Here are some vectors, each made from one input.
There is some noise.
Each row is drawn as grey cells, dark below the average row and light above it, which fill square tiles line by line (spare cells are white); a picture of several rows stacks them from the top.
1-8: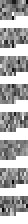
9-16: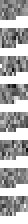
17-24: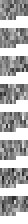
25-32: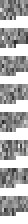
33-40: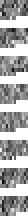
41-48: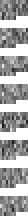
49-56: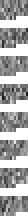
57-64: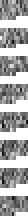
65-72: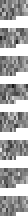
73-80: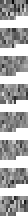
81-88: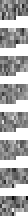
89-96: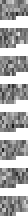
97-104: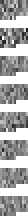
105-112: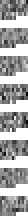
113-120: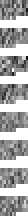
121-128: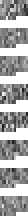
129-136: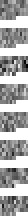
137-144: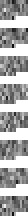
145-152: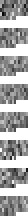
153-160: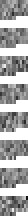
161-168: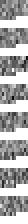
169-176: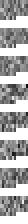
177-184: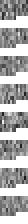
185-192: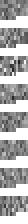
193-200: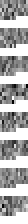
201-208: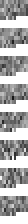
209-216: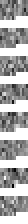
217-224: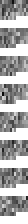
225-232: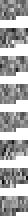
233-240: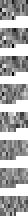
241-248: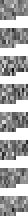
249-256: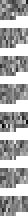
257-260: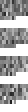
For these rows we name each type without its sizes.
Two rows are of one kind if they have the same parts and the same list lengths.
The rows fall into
3 kinds.
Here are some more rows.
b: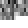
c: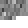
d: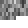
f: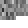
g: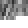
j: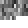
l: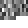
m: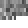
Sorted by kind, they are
b, g, j, l
c, d, f
m

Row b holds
a point on a line.
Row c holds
a point on a circle and a true/false value.
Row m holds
a true/false value.
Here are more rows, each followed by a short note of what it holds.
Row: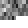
a point on a line
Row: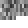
a true/false value
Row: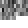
a point on a line
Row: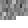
a point on a circle and a true/false value
